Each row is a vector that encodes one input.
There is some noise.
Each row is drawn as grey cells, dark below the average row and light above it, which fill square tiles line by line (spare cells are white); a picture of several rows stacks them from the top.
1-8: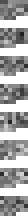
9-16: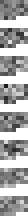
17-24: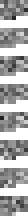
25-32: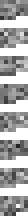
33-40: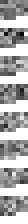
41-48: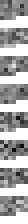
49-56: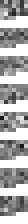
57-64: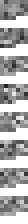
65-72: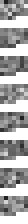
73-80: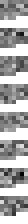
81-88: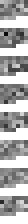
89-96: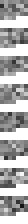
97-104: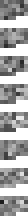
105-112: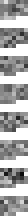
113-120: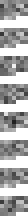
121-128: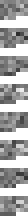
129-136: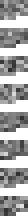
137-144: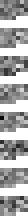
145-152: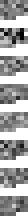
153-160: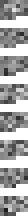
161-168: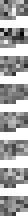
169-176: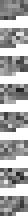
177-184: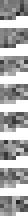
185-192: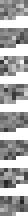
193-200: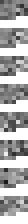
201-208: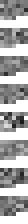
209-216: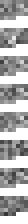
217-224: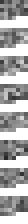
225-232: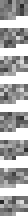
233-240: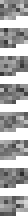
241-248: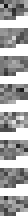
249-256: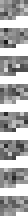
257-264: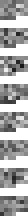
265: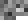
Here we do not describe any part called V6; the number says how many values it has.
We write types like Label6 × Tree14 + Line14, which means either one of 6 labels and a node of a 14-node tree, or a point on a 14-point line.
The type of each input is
(Bool × Line5 × V6 + Line4) × Tree8.
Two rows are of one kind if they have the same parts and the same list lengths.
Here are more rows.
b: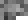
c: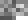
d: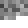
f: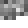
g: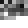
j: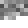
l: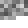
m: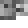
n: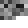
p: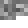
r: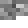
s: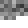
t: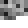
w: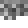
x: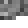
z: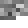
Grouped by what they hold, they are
b, f, g, n, s, t, w, x
c, d, j, l, m, p, r, z

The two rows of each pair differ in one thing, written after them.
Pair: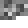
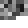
the place on the 5-point line
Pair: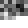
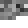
the node of the tree
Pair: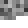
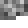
the value of V6
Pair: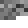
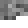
the value of V6
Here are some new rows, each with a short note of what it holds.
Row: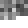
a point on a 5-point line, a node of an 8-node tree, a true/false value and a value of V6
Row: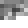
a point on a 4-point line and a node of an 8-node tree
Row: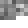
a point on a 4-point line and a node of an 8-node tree
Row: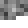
a point on a 5-point line, a node of an 8-node tree, a true/false value and a value of V6
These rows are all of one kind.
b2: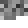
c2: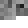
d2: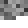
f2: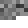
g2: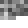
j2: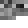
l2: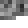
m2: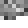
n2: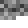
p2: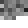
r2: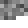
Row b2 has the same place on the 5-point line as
c2, d2, j2 and m2.
